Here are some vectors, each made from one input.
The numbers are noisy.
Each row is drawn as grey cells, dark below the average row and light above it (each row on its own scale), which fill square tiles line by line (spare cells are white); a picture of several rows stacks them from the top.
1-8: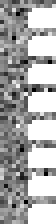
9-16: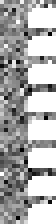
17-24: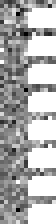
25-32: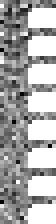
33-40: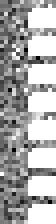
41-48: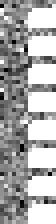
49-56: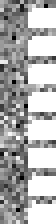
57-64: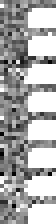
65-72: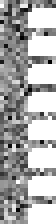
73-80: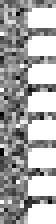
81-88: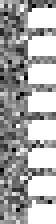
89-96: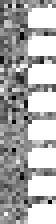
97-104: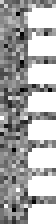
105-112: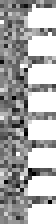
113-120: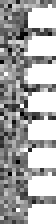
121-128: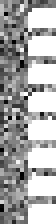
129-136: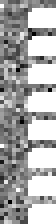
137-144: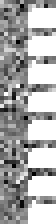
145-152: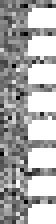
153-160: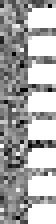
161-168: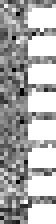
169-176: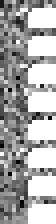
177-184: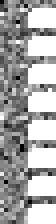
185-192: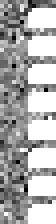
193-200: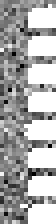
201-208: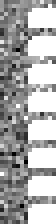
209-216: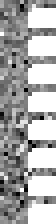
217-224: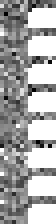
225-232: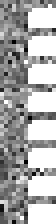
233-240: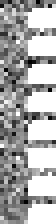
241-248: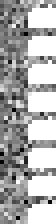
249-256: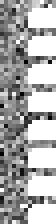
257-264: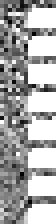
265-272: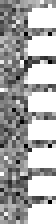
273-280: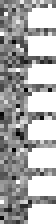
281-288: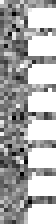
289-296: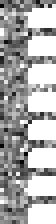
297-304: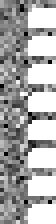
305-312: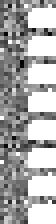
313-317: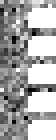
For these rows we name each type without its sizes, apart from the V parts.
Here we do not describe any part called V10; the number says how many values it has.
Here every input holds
a label, together with either three true/false values, or a value of V10.
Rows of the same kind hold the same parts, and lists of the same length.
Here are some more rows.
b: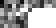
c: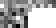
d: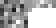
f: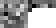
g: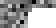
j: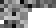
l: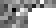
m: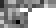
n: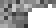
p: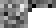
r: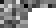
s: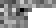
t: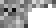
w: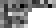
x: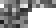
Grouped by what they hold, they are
b, f, g, j, l, m, p, r, w
c, d, n, s, t, x

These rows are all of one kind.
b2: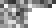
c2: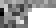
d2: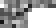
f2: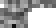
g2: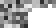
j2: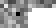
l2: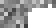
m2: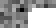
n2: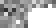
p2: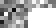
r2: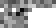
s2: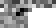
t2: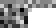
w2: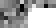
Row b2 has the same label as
j2, r2 and s2.
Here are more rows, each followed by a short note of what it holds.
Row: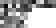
a label and a value of V10
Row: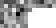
a label and three true/false values
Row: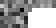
a label and three true/false values
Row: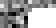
a label and three true/false values
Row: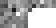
a label and a value of V10
